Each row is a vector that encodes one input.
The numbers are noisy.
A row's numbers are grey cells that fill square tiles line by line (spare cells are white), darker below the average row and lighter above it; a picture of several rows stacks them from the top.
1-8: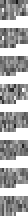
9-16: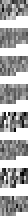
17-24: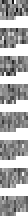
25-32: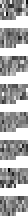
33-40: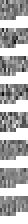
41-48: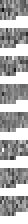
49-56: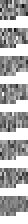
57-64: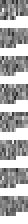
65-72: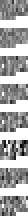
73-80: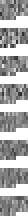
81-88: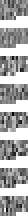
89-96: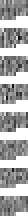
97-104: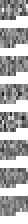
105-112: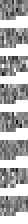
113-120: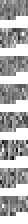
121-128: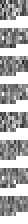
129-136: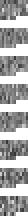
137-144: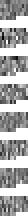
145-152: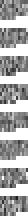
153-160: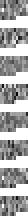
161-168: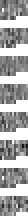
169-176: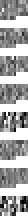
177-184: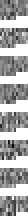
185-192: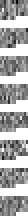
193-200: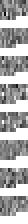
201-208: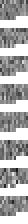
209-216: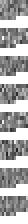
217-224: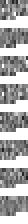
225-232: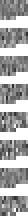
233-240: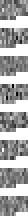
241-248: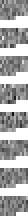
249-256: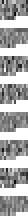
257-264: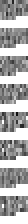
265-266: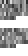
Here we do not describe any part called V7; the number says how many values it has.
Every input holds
a list of up to three items, each a true/false value and a value of V7.
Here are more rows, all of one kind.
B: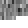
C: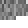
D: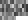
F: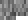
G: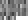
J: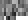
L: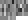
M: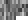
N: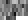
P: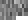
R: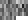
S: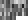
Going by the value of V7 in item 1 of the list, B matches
D, J, M and N.
